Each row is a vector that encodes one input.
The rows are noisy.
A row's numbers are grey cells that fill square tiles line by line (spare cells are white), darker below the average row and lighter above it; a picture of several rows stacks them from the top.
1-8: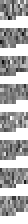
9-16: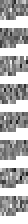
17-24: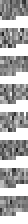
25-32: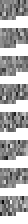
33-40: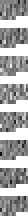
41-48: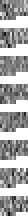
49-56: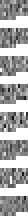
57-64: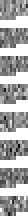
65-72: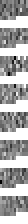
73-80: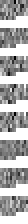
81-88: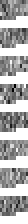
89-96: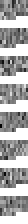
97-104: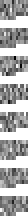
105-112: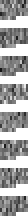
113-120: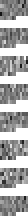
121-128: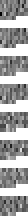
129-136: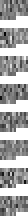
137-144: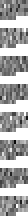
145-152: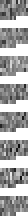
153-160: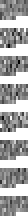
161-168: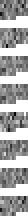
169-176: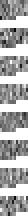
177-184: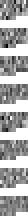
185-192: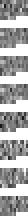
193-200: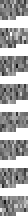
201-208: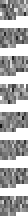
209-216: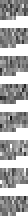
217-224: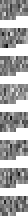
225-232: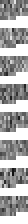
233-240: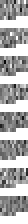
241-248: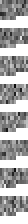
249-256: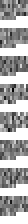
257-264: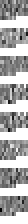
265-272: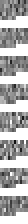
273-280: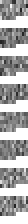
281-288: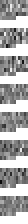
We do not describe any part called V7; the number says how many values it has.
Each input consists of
three true/false values, together with either a point on an 8-point line and a value of V7, or a point on a 9-point line.
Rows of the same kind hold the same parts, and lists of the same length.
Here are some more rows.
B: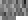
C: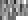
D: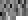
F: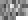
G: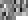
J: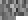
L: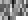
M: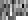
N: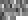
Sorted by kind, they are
B, D, J, N
C, F, G, L, M

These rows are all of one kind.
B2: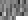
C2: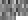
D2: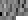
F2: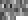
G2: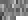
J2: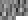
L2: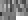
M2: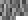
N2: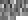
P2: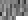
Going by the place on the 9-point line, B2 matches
M2 and P2.
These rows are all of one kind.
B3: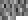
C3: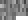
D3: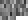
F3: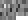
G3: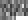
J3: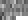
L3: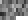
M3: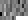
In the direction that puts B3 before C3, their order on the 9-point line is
G3, B3, D3, L3, J3, C3, M3, F3.
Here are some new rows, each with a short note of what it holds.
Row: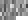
a point on an 8-point line, three true/false values and a value of V7
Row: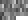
a point on a 9-point line and three true/false values
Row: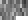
a point on a 9-point line and three true/false values
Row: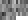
a point on a 9-point line and three true/false values
